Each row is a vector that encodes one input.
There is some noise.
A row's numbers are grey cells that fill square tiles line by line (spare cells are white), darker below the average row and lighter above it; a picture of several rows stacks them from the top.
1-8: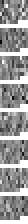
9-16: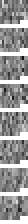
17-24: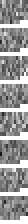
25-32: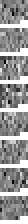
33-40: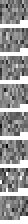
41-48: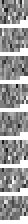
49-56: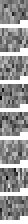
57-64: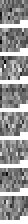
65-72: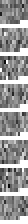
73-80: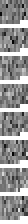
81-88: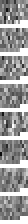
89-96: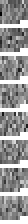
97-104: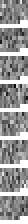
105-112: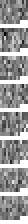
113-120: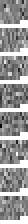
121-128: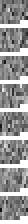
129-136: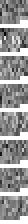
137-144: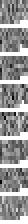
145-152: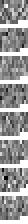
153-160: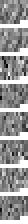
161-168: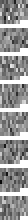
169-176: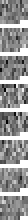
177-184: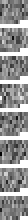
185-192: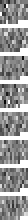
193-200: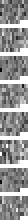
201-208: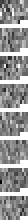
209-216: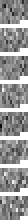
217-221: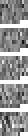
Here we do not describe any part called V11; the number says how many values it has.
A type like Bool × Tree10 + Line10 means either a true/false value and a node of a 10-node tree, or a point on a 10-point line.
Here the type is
((Bool × Bool × Bool × Bool + Unit) × V11 + Tree8) × Label4.
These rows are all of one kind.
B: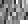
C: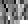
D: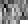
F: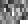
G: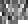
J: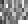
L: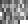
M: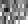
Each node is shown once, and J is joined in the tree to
G and L.
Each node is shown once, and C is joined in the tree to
B and M.
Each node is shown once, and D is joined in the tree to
F.
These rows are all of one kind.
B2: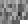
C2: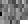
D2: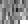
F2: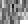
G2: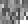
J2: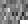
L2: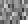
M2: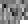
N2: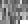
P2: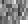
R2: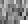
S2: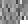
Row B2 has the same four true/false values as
C2, G2 and N2.
